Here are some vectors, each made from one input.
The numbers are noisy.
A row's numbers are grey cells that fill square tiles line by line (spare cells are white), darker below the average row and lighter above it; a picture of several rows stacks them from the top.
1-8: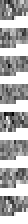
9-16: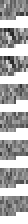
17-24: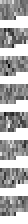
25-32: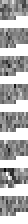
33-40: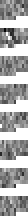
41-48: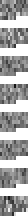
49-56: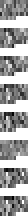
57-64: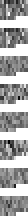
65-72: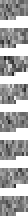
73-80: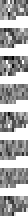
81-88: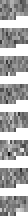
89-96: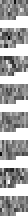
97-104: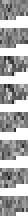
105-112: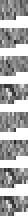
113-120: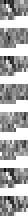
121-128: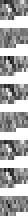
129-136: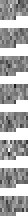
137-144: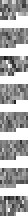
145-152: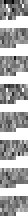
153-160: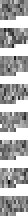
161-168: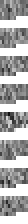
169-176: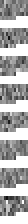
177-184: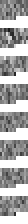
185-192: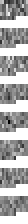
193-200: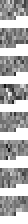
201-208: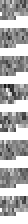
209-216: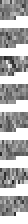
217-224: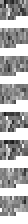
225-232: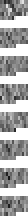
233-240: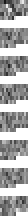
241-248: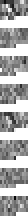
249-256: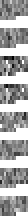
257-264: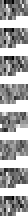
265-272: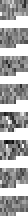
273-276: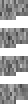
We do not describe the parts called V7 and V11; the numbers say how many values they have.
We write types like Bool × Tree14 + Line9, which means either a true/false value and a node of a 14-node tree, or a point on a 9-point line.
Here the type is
(Line8 + V7) × V11 + List2(Line5).
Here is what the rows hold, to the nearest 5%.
About 75% of them hold a value of V11, together with either a point on an 8-point line, or a value of V7. The rest are lists of up to two points on a 5-point line: a few of all rows are empty, 15% hold one and 10% two.
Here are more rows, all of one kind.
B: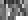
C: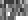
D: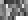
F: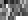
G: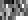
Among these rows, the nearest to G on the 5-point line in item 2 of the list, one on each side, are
B and D.
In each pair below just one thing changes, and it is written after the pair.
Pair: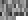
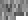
the value of V11
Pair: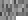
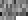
the value of V11
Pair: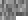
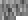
the place on the 8-point line
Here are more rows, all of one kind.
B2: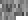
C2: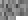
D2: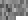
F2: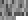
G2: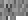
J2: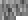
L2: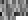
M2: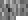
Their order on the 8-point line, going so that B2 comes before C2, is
B2, L2, F2, D2, G2, C2, M2, J2.
